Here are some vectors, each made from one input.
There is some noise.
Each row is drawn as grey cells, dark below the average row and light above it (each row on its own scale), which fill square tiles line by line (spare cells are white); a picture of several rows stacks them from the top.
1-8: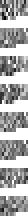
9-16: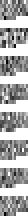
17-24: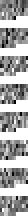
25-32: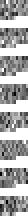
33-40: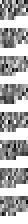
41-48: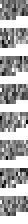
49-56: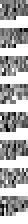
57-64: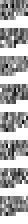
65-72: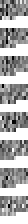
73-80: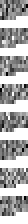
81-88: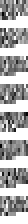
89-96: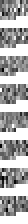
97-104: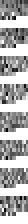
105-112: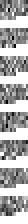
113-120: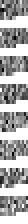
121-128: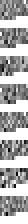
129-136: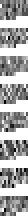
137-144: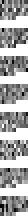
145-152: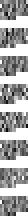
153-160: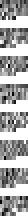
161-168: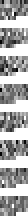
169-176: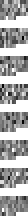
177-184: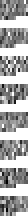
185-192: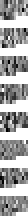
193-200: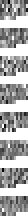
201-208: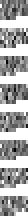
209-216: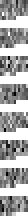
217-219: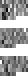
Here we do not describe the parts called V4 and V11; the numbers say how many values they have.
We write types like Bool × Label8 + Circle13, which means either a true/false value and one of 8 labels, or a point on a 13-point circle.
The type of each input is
Bool × (Tree9 + V11) + Line5 + V4.
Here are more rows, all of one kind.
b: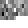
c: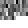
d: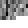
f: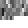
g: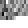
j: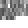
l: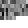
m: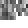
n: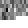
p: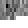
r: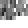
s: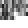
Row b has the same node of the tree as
g and n.
